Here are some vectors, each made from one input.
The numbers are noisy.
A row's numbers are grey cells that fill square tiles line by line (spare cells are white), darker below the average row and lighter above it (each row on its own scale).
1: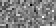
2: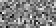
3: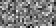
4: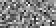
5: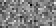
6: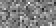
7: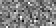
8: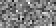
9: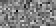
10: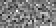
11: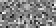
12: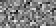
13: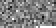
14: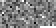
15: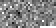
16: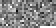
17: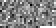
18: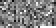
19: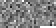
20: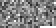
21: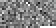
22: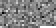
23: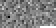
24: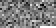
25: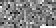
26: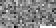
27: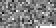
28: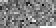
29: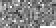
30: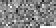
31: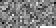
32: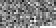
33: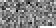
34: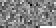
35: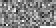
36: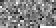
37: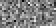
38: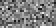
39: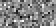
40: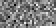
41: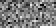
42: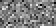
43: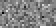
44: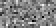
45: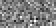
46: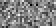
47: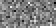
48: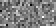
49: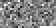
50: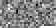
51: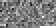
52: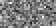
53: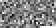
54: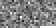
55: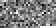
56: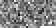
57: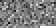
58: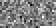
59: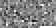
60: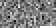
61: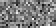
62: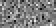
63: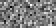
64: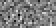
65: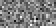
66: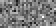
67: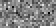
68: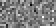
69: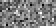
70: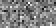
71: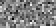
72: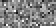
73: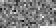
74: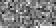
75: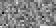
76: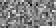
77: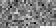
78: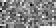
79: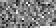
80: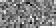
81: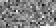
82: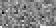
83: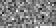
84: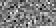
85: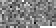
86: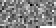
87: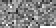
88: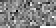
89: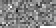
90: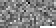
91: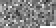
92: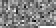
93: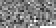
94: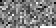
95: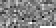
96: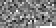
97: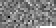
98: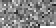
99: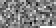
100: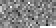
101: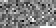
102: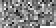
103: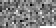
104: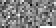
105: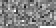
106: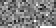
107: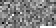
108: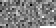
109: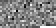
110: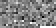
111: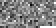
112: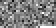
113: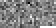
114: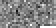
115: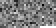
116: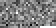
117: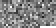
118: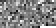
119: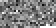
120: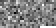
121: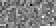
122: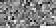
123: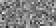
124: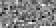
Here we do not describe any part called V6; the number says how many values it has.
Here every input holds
a point on an 8-point line, together with either a point on a 10-point line, or a value of V6.
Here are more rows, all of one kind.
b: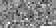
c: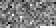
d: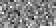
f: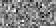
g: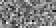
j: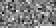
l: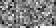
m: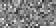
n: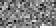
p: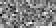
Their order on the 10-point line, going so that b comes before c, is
b, d, m, f, g, p, j, l, n, c.
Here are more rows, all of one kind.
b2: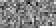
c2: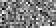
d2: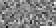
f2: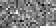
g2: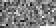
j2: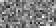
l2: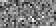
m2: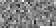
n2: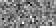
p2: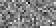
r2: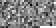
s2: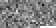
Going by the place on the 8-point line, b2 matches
m2 and r2.
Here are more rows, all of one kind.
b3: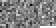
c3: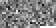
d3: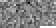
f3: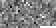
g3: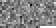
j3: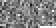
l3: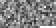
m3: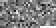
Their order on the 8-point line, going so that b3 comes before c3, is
l3, d3, g3, j3, b3, f3, m3, c3.
